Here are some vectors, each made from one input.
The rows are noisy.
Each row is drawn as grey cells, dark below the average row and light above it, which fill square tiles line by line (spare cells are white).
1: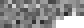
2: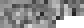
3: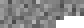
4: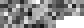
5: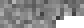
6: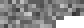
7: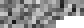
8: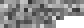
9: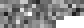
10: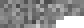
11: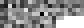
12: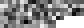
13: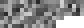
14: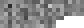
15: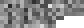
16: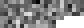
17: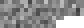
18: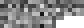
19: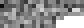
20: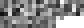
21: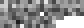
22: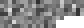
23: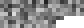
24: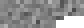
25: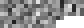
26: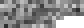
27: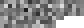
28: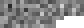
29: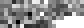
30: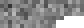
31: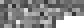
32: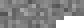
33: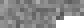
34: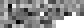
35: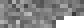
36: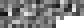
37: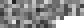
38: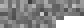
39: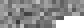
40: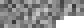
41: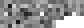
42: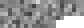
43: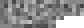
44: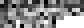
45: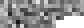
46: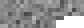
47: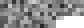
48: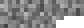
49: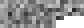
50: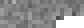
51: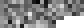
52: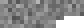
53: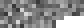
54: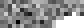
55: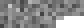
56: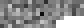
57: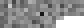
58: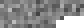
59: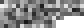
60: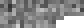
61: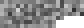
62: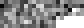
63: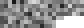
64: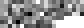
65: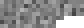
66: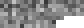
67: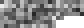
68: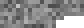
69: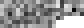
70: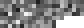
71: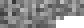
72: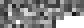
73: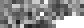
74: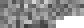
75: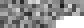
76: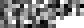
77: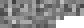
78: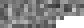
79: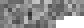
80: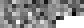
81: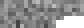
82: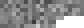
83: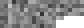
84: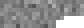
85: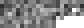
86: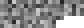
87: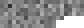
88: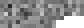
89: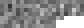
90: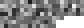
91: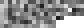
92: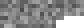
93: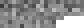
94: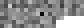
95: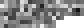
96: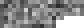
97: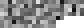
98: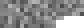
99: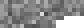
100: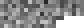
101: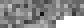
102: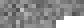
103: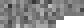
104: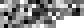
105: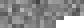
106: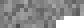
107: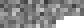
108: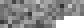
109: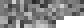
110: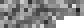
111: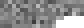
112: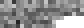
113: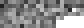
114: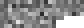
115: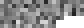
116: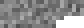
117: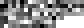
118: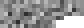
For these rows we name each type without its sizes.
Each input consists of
a point on a line, together with either a fixed value, or a node of a tree and a true/false value.
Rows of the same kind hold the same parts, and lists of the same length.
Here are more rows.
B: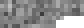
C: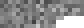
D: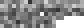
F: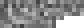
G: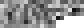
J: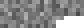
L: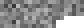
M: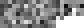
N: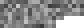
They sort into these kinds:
B, D, F, G, J, L, N
C, M

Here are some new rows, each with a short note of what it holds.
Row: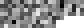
a point on a line, a node of a tree and a true/false value
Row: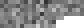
a point on a line
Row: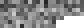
a point on a line
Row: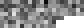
a point on a line
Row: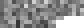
a point on a line, a node of a tree and a true/false value
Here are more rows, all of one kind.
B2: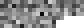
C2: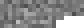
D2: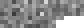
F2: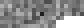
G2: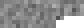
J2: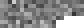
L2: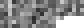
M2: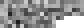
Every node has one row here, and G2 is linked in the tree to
C2, D2, F2 and J2.
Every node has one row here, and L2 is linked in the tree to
F2.
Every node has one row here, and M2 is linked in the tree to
D2.
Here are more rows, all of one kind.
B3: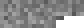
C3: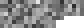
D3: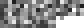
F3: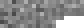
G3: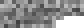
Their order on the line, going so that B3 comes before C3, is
G3, D3, B3, F3, C3.
